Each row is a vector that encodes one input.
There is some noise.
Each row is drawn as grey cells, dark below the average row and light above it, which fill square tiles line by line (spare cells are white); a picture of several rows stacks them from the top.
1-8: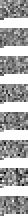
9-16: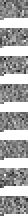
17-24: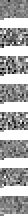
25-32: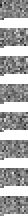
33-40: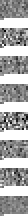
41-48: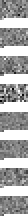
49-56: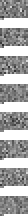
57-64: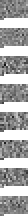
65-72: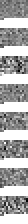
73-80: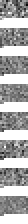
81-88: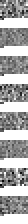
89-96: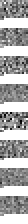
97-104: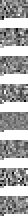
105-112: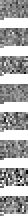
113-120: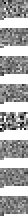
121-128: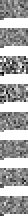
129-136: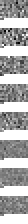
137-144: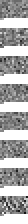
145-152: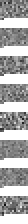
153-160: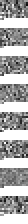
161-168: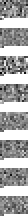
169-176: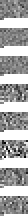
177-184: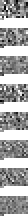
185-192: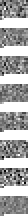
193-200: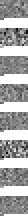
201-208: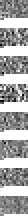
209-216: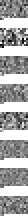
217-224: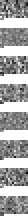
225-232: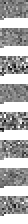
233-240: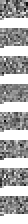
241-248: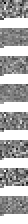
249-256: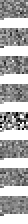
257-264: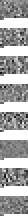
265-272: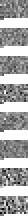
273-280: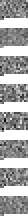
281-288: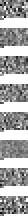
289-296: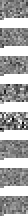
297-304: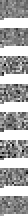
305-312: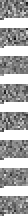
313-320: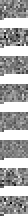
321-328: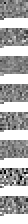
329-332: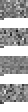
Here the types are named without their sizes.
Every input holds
either a point on a line, or a node of a tree, or a list of points on a circle.
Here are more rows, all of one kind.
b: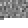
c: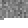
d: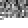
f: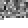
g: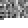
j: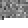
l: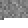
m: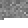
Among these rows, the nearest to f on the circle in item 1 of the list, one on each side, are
b and m.
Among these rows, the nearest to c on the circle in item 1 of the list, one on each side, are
b and g.
